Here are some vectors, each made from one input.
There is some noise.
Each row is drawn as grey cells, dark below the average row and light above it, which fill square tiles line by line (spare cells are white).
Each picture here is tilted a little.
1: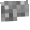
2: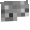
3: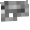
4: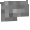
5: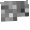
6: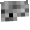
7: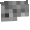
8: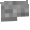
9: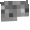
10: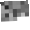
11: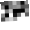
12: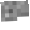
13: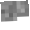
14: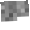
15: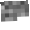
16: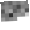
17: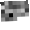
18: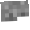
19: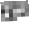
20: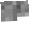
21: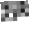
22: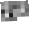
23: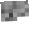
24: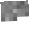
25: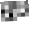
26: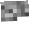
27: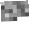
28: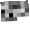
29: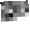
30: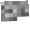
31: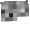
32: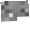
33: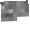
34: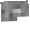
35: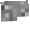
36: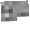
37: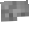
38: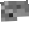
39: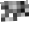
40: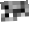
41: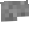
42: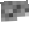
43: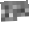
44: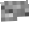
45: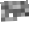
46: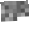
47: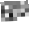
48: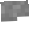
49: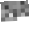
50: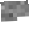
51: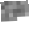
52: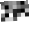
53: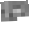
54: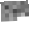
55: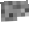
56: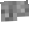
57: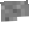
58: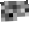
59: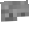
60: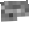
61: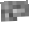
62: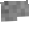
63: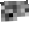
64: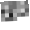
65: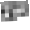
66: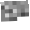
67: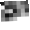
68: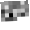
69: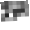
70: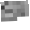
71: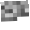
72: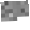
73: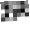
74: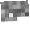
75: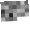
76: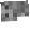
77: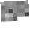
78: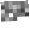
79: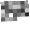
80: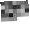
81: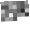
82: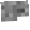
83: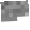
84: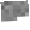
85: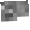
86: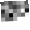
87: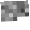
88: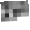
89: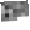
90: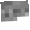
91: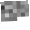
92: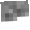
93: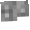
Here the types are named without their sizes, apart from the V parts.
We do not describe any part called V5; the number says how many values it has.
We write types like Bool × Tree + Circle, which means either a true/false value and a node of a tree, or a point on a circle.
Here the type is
Label × (Line × Line + V5).
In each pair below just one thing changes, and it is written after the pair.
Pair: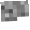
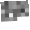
the label
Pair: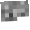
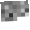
the label
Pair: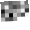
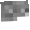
the place on one of the two lines
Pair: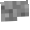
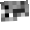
the place on one of the two lines
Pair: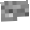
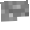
the place on one of the two lines
